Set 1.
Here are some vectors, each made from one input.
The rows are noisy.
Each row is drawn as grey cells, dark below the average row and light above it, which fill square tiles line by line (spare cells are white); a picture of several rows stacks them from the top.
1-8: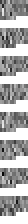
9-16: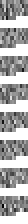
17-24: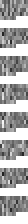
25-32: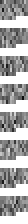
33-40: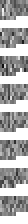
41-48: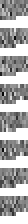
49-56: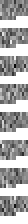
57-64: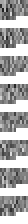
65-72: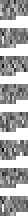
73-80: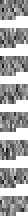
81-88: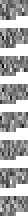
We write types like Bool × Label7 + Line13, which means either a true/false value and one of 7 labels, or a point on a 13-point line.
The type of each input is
Circle13.
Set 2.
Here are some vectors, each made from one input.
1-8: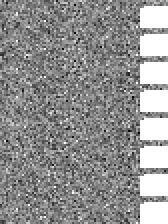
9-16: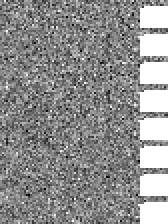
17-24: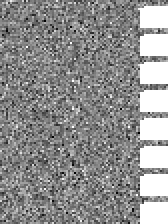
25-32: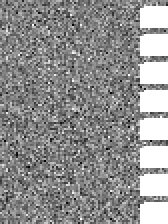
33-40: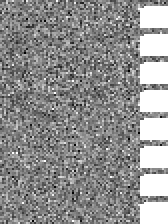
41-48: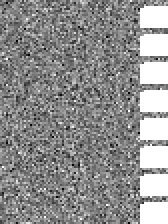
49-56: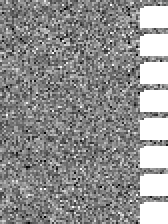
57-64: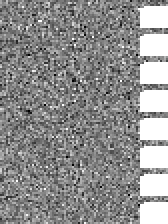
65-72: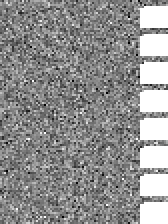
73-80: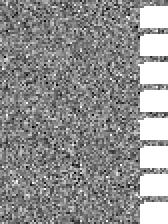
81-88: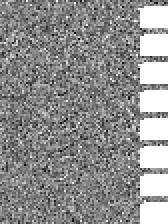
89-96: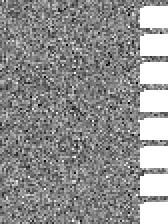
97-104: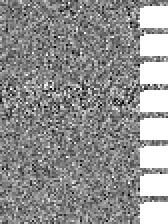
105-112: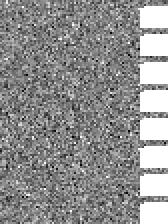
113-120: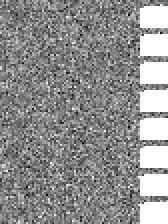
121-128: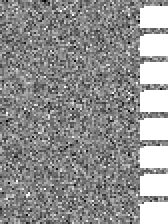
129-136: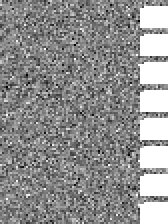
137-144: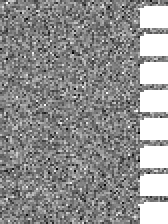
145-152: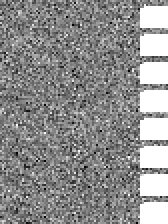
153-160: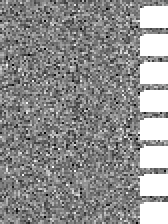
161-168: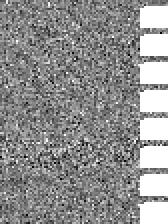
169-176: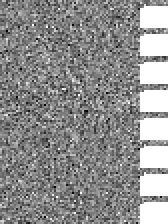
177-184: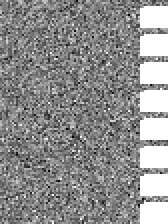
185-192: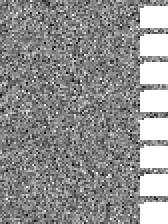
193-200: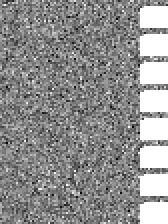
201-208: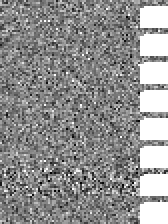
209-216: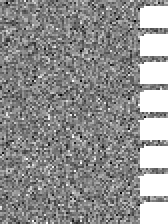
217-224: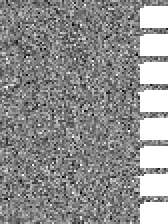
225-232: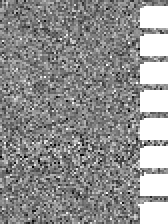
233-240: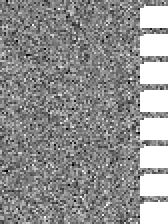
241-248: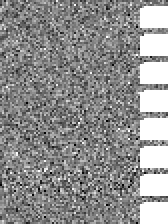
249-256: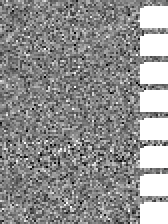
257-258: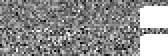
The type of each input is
Bool × Bool × Bool + Unit.
